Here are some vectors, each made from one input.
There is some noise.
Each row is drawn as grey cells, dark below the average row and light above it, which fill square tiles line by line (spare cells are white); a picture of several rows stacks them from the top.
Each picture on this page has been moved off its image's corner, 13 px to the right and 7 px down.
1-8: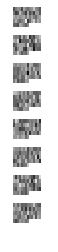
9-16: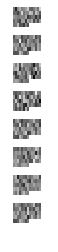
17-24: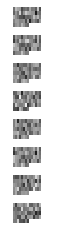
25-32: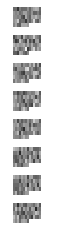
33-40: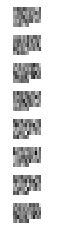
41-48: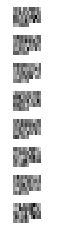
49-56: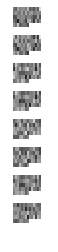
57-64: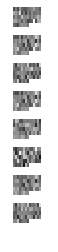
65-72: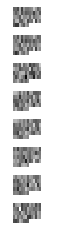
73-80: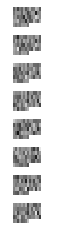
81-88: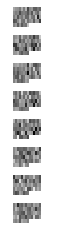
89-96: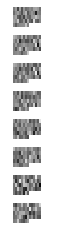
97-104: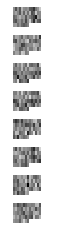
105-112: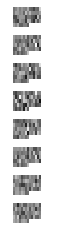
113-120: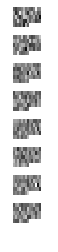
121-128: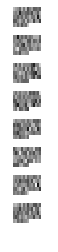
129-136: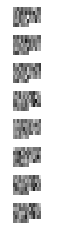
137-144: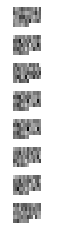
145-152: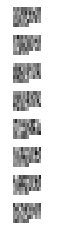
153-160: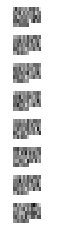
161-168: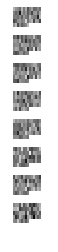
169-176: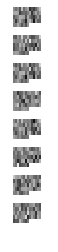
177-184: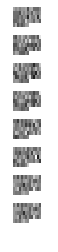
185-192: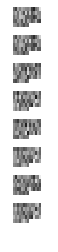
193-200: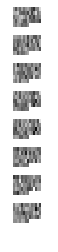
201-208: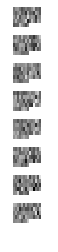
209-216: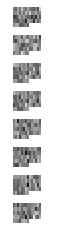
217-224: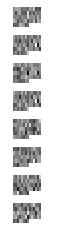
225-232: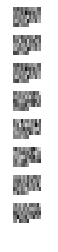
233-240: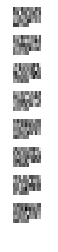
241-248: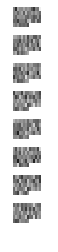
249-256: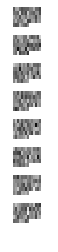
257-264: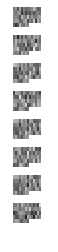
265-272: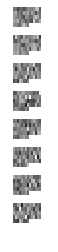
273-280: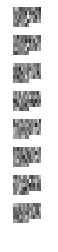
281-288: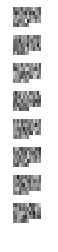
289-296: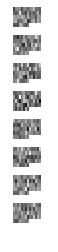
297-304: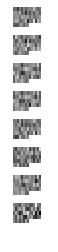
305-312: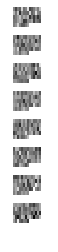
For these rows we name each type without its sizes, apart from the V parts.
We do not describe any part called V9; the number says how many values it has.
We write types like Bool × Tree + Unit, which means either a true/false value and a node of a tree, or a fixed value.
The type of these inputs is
Bool × (Tree + V9) + List(Line).
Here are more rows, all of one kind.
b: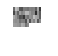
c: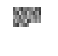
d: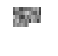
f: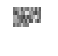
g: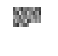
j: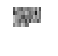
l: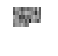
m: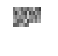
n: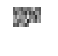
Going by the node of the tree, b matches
c and g.
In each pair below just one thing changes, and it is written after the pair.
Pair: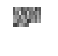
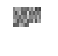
the node of the tree
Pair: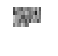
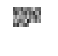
the true/false value
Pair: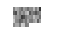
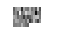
the node of the tree
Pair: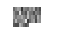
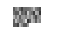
the node of the tree
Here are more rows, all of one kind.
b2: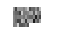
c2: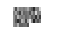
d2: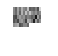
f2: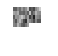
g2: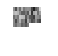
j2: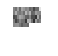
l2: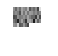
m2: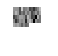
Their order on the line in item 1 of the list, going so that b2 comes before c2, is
b2, c2, l2, d2, j2, m2, g2, f2.
